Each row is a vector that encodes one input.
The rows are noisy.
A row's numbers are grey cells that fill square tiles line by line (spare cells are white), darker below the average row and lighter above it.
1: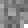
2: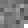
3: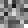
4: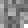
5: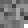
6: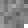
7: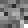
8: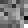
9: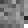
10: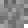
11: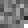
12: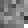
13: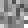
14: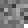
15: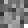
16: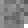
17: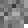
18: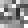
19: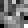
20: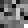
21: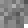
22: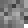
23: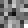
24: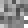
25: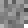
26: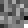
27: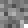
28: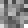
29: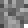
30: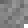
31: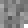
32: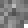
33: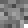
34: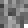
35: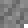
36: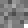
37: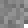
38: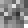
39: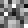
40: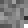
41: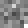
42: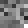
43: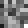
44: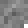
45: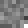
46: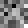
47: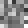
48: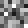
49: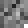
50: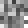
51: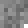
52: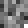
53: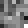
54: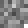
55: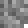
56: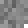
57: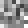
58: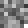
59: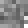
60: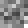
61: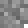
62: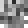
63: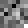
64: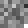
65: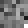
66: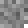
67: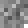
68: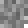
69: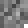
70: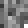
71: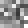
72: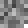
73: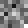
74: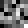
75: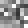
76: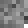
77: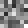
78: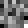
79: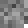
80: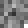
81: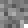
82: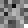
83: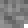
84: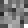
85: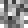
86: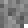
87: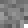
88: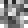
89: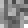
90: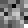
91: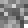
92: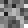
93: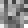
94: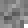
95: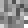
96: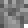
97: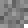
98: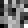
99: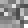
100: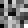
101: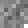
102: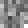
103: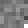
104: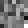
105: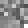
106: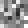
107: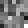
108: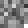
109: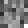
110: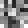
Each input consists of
a list of up to two points on an 8-point line.
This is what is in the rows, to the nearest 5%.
All of them are lists of up to two points on an 8-point line: about 5% are empty, 45% hold one and 50% two.
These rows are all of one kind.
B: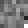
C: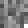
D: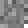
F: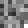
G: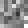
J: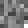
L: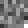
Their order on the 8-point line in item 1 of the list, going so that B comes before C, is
L, J, B, G, F, D, C.
